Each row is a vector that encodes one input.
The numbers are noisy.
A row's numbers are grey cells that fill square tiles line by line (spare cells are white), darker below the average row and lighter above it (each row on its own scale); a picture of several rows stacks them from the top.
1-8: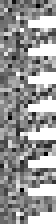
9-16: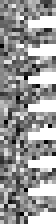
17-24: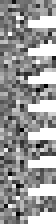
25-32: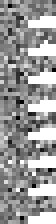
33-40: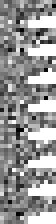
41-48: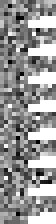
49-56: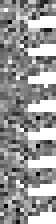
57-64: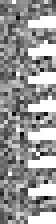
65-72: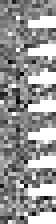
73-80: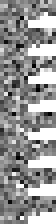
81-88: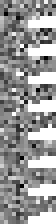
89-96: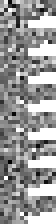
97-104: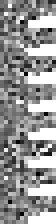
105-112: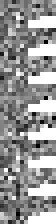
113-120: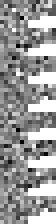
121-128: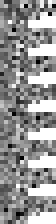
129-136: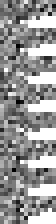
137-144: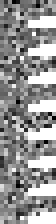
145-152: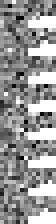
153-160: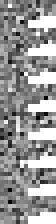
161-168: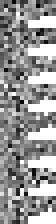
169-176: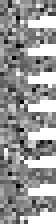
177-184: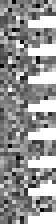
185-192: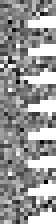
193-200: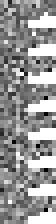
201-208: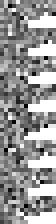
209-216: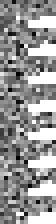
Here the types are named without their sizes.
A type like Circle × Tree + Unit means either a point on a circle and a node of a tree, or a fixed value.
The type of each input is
Bool × (Circle + Line).
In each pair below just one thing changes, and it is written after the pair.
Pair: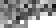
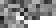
the true/false value
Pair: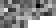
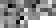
the true/false value
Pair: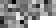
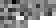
the place on the circle
